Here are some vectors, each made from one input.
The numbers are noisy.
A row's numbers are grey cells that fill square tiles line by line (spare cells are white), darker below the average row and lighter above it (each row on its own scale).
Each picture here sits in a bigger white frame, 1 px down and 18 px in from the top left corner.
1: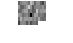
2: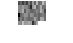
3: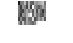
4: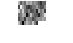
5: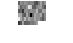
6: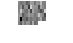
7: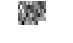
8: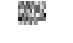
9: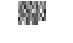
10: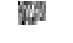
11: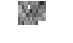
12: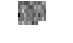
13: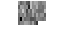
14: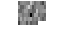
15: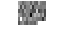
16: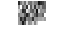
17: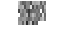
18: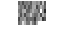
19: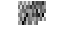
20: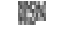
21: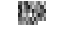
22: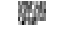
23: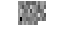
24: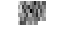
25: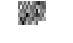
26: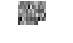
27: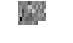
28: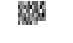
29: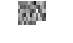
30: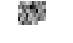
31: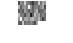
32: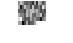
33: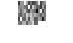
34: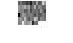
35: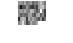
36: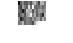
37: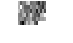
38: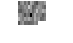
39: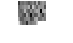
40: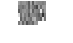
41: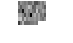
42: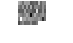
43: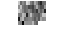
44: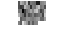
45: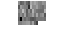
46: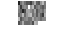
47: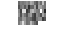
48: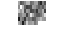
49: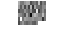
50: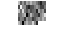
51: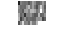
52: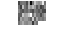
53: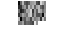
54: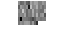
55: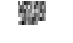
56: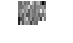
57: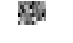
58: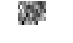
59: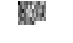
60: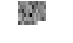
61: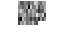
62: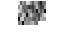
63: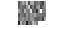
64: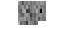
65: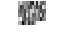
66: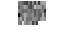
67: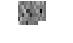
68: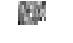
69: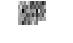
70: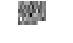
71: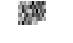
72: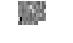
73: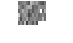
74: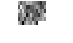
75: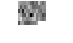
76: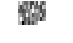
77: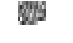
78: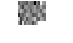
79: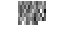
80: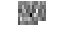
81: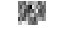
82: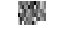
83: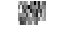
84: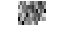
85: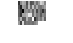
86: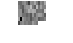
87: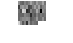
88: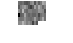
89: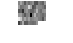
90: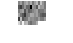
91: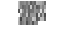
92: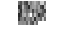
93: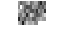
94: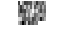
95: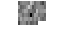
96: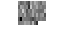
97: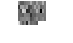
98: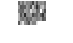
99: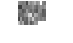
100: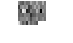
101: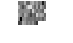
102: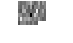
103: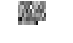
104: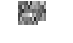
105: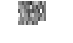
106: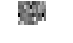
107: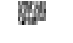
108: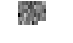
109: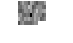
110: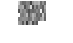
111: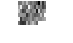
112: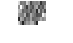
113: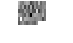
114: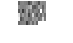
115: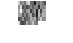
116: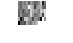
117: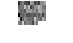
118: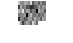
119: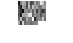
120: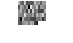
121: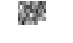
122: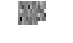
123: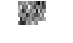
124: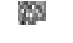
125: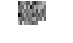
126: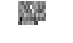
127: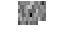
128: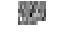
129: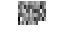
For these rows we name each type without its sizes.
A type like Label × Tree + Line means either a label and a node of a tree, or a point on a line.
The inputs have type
Label × Label × Label.
